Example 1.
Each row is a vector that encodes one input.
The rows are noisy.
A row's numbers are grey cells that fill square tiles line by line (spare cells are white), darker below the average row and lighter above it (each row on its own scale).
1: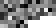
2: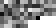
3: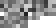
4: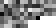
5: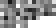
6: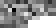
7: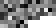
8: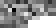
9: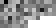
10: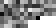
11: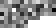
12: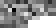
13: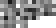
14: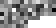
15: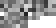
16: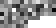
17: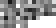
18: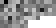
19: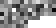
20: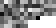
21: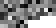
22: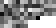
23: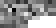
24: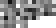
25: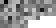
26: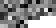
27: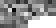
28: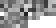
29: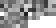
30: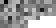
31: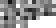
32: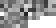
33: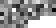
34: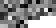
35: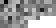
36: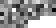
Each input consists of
a point on a 7-point line.
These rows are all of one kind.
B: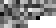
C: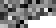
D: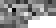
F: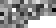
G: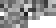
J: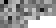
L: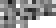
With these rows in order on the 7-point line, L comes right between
D and G.
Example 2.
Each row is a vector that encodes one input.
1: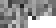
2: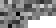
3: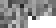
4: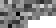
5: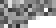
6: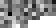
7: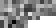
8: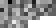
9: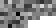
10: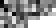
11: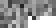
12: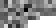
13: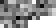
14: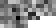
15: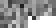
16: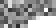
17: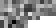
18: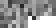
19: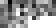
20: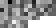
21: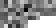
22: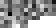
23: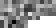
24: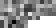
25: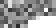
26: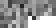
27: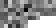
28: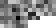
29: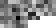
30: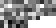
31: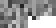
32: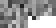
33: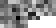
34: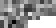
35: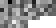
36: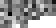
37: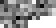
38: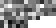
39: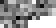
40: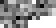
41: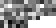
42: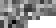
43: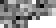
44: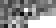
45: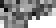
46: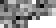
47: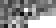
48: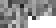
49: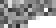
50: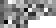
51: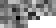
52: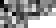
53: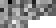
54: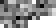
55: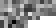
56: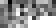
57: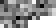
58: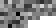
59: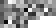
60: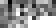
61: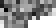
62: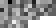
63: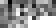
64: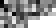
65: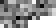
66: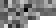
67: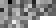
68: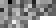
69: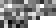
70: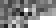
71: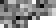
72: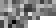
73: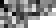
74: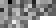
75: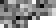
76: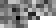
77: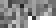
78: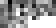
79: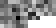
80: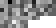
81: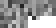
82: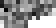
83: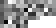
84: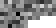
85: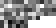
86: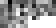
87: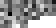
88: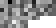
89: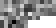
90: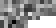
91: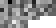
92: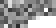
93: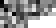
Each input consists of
a point on a 15-point line.
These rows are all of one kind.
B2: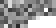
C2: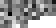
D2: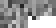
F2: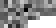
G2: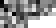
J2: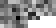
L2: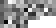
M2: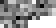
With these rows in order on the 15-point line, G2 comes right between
D2 and M2.
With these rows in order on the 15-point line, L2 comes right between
B2 and J2.
